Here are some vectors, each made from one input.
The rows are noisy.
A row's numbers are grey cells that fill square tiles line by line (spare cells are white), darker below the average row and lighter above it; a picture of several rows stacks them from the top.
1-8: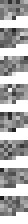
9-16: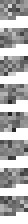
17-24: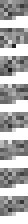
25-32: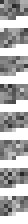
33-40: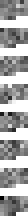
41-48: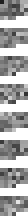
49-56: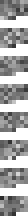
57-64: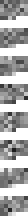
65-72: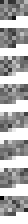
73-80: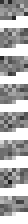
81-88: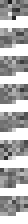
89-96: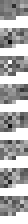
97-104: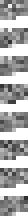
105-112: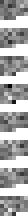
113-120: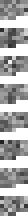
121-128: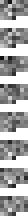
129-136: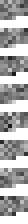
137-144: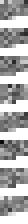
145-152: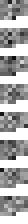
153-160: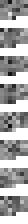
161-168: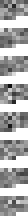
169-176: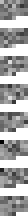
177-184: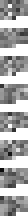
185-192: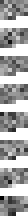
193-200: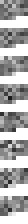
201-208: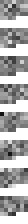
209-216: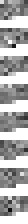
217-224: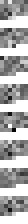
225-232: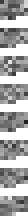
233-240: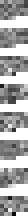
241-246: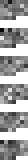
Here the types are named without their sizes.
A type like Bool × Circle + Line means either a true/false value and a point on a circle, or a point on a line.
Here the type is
Circle × (Circle + Unit) × Line.
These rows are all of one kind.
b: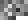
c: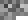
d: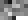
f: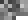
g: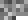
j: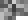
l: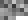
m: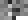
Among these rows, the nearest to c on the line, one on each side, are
f and g.
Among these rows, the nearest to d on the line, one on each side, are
b and j.
